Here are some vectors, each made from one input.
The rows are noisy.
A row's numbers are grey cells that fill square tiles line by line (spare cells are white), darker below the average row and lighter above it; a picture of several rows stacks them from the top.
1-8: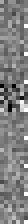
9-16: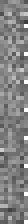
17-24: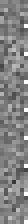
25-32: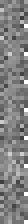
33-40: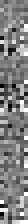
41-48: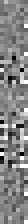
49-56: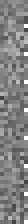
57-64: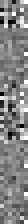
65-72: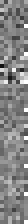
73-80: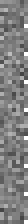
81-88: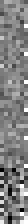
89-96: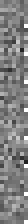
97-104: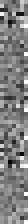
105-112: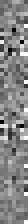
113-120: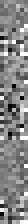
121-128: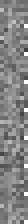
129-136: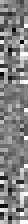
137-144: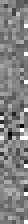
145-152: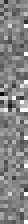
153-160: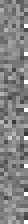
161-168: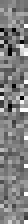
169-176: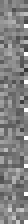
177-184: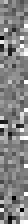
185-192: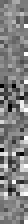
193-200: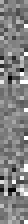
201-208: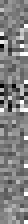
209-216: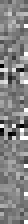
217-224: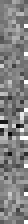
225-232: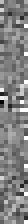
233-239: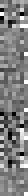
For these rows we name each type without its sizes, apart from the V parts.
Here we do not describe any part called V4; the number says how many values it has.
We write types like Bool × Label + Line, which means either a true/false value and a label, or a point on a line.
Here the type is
List(Line) × V4 + Tree.
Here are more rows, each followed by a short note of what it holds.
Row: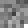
a value of V4, together with a list of two items
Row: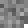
a value of V4, together with a list of two items
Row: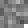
a value of V4, together with a list of two items
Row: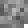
a value of V4, together with the empty list
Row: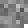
a value of V4, together with the empty list
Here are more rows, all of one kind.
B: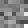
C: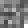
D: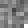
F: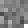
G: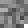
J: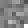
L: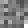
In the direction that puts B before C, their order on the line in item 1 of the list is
D, J, L, F, G, B, C.
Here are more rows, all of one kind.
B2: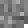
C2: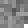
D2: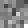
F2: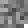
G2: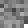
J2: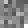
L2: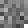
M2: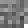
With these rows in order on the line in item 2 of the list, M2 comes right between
D2 and L2.
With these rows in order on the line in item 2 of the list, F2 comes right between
D2 and G2.
